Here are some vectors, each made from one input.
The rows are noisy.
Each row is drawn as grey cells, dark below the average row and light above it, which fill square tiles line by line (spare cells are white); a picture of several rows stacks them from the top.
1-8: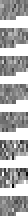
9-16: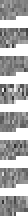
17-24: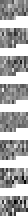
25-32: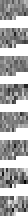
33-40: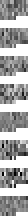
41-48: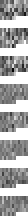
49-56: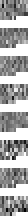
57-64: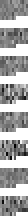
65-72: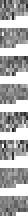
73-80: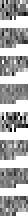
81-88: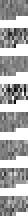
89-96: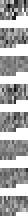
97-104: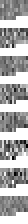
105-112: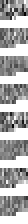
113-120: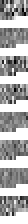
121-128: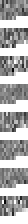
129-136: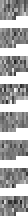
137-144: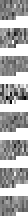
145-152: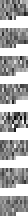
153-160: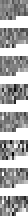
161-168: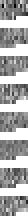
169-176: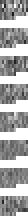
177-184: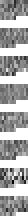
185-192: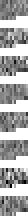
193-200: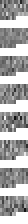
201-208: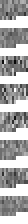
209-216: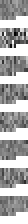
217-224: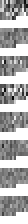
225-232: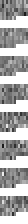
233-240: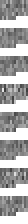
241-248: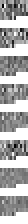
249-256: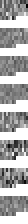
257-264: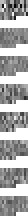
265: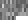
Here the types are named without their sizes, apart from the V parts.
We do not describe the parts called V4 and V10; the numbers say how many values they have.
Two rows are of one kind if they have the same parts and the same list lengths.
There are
2 kinds of row.
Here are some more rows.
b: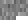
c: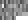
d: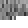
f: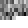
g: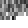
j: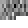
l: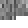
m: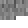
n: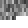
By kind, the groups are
b, d, g, l, m, n
c, f, j

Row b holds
a point on a line, a node of a tree and a value of V4.
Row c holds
a point on a line, a value of V4 and a value of V10.
